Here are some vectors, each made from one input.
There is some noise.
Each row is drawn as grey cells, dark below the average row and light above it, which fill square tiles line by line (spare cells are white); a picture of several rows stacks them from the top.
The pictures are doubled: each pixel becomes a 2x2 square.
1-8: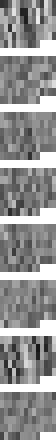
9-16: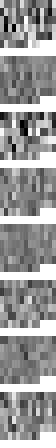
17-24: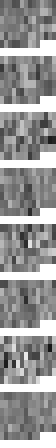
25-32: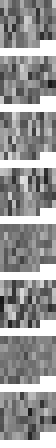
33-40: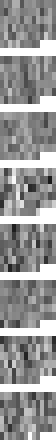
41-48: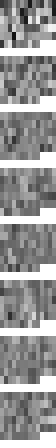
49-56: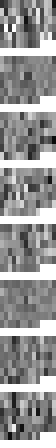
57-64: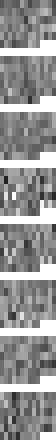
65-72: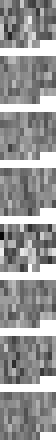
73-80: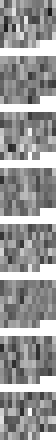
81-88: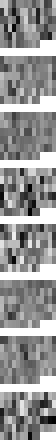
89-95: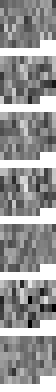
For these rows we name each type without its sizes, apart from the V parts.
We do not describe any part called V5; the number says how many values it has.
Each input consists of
a list of items, each a true/false value and a value of V5.
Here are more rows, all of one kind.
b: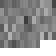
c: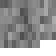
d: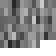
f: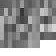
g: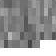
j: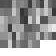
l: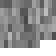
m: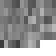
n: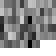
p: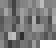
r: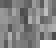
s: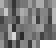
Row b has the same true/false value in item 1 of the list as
d and m.
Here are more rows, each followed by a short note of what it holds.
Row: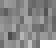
a list of two items
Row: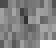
a list of one item
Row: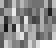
the empty list
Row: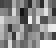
a list of one item
